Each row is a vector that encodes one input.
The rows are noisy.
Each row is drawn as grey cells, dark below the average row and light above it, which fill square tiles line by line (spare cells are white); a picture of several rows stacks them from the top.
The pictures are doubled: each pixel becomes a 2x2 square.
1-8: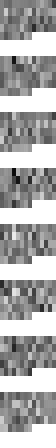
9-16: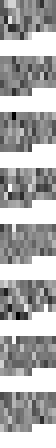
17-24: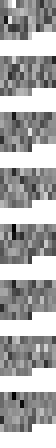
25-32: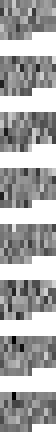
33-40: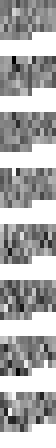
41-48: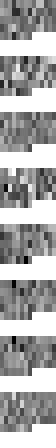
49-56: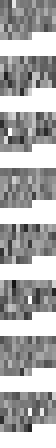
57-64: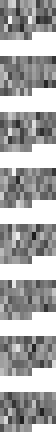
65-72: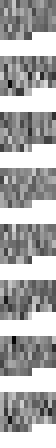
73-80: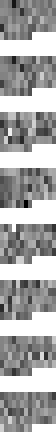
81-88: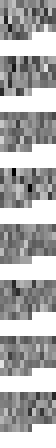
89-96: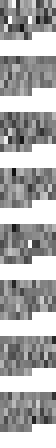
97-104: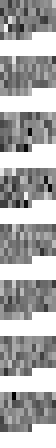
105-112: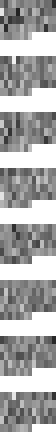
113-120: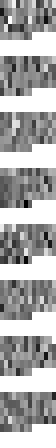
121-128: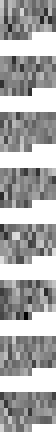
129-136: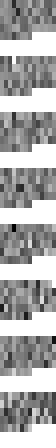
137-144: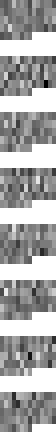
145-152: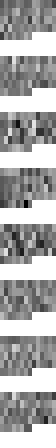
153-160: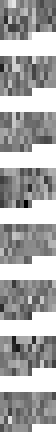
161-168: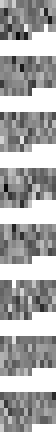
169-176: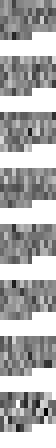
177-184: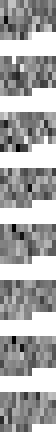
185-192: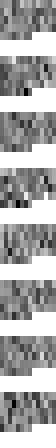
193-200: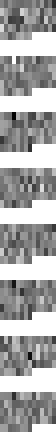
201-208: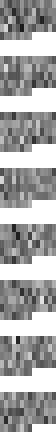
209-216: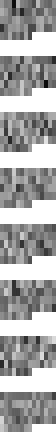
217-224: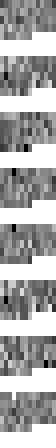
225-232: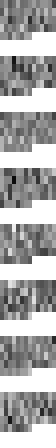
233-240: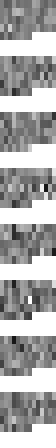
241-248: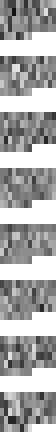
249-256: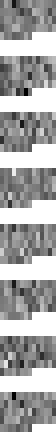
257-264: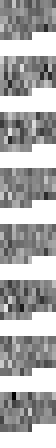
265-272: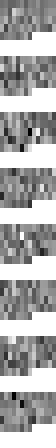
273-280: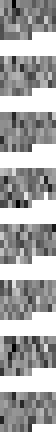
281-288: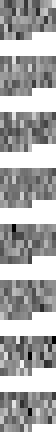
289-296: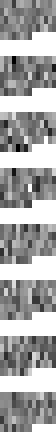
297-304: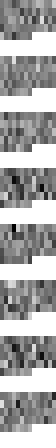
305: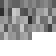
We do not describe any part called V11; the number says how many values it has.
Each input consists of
either a point on a 9-point circle, or one of 4 labels, a point on a 3-point line and a point on a 4-point line, or two values of V11.
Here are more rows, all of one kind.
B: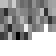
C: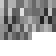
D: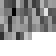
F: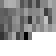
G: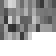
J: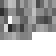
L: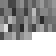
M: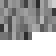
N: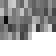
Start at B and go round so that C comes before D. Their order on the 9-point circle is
B, C, N, G, J, L, D, M, F.
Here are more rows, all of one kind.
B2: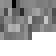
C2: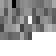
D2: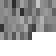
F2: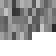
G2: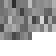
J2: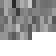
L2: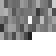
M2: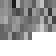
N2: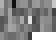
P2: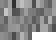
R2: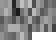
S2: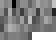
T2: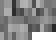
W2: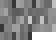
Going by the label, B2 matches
C2, N2 and S2.
